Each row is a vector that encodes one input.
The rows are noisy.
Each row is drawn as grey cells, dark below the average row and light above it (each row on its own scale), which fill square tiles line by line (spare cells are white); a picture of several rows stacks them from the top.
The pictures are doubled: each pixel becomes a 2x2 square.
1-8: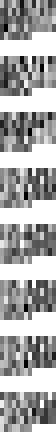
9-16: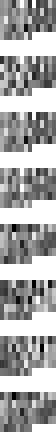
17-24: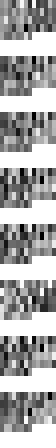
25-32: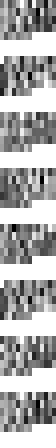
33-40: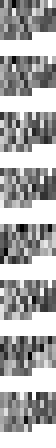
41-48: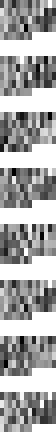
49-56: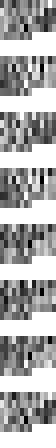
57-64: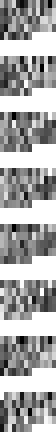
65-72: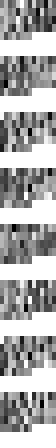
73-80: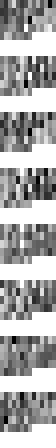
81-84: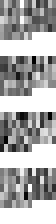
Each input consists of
either a point on a 9-point line, or a node of a 9-node tree.
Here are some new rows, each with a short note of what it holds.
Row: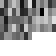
a node of a 9-node tree
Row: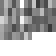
a point on a 9-point line
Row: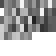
a point on a 9-point line
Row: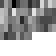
a point on a 9-point line
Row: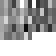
a point on a 9-point line
